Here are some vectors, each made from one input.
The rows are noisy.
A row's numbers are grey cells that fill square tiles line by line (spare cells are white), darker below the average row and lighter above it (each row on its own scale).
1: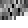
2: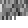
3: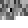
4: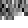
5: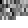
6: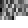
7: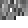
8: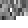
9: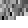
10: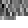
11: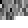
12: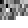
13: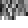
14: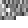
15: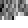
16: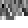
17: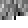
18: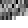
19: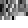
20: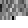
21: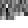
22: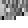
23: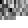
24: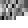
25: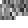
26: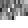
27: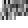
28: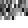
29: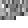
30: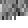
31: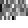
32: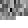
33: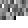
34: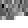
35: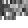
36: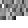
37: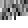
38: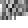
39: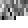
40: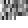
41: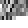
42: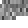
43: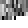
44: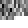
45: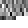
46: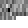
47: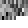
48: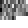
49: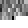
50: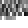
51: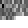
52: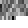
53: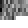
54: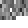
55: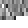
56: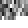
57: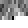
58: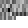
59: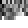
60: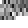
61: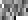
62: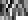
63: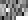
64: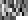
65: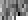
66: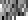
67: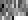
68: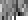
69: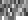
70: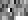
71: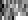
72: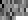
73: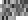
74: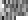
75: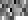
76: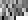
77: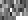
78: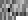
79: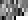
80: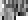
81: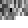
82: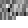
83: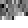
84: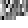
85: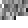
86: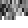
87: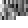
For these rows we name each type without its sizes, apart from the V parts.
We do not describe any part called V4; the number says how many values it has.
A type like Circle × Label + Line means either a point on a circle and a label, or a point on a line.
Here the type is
List(Bool × V4).
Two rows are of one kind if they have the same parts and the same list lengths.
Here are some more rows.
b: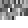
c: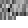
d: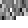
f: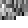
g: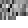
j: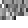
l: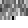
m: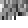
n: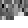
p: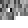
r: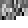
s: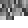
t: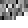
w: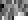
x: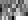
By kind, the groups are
b, l, n, p, s, w, x
c, g
d, f, j, m, r, t

